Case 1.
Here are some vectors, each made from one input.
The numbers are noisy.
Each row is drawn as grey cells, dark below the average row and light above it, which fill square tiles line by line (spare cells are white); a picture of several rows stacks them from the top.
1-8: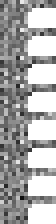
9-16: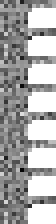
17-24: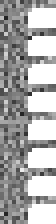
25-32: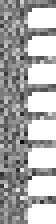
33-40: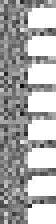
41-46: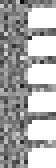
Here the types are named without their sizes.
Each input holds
either a label, or a point on a line.
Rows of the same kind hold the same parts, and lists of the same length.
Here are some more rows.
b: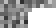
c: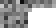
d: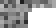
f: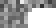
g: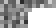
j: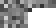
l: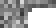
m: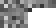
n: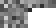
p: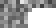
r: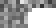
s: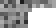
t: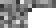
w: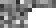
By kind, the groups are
b, c, d, g, s
f, j, l, m, n, p, r, t, w

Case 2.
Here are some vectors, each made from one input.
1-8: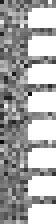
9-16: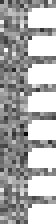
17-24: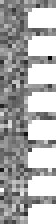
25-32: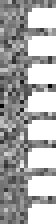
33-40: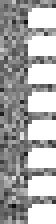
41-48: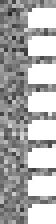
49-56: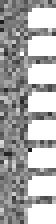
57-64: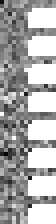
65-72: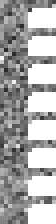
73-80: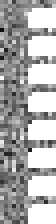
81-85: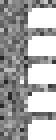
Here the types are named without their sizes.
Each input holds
a point on a line, together with either a fixed value, or three true/false values.
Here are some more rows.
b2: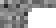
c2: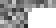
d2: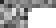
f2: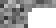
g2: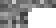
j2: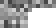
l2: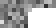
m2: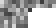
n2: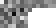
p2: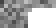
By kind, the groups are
b2, c2, f2, g2, l2, m2, n2, p2
d2, j2

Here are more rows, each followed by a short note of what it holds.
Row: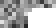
a point on a line and three true/false values
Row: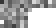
a point on a line
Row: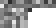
a point on a line
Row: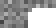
a point on a line and three true/false values
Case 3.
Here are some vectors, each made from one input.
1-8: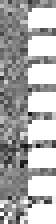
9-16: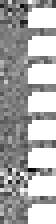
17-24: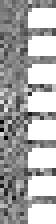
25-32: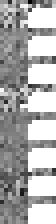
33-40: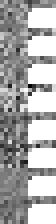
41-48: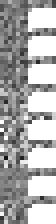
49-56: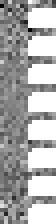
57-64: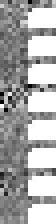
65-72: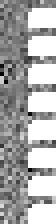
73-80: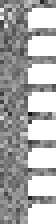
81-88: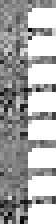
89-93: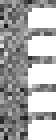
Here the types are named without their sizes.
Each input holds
a list of points on a line.
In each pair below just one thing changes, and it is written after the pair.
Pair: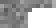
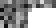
the place on the line in item 2 of the list
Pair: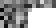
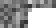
the place on the line in item 2 of the list
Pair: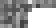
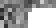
the place on the line in item 1 of the list
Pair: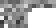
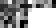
the place on the line in item 2 of the list
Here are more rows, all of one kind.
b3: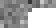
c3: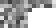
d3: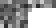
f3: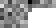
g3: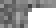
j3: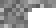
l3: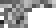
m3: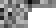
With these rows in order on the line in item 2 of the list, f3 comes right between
b3 and d3.
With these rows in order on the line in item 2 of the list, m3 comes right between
j3 and l3.
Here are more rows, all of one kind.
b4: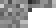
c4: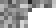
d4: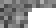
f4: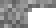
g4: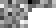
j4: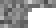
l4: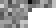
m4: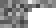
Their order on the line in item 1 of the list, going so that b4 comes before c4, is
f4, g4, j4, d4, b4, m4, l4, c4.
